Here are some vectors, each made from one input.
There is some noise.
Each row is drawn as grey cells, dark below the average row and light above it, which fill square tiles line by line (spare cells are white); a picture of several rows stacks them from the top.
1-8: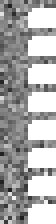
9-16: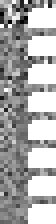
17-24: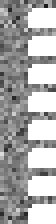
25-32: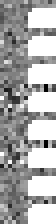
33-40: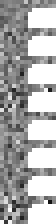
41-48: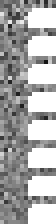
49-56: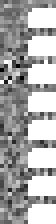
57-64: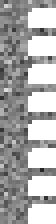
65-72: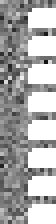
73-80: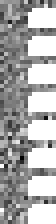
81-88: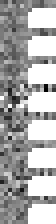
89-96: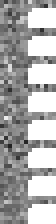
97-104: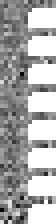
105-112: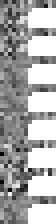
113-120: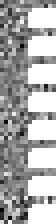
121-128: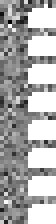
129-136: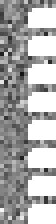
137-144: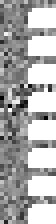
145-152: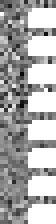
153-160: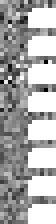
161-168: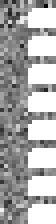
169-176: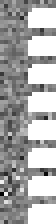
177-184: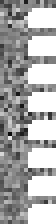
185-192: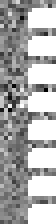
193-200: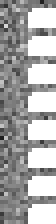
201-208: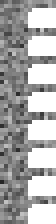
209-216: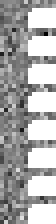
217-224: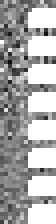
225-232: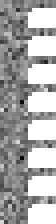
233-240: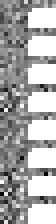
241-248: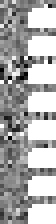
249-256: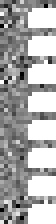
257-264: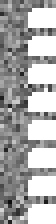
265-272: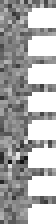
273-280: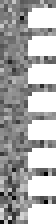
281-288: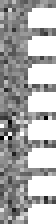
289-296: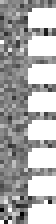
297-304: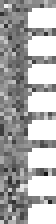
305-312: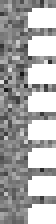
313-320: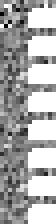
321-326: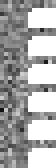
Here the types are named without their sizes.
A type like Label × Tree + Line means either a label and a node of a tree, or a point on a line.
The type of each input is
Bool × Circle + Label × Label + Unit.
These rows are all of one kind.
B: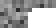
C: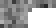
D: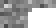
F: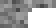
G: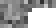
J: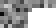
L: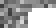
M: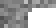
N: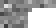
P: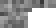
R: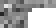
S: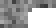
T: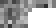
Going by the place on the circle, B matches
C and S.
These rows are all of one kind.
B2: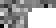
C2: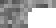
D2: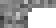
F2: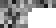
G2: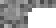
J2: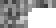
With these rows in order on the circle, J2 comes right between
C2 and F2.
